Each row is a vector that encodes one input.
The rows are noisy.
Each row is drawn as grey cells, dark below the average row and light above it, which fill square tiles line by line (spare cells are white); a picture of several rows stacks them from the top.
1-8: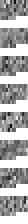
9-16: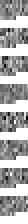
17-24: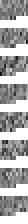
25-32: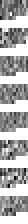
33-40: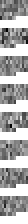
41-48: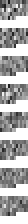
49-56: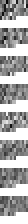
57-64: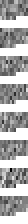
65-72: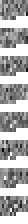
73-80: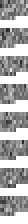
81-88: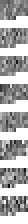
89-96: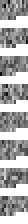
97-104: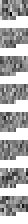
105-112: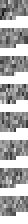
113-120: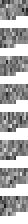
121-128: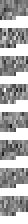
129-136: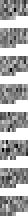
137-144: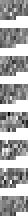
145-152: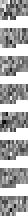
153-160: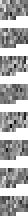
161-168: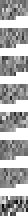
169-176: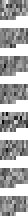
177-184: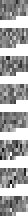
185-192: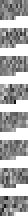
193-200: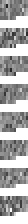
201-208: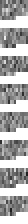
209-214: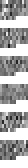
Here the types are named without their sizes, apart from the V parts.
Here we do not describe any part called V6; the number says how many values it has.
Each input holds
a true/false value, together with either a point on a line, or a value of V6.
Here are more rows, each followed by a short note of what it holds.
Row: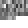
a true/false value and a value of V6
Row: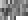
a point on a line and a true/false value
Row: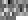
a true/false value and a value of V6
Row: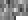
a true/false value and a value of V6
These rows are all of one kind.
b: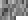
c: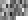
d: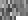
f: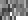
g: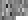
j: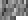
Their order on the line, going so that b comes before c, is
d, f, b, j, g, c.
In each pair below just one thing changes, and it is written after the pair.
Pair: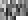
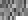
the true/false value
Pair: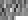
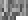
the true/false value
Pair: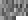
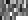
the value of V6
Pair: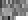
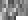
the true/false value
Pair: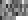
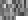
the value of V6
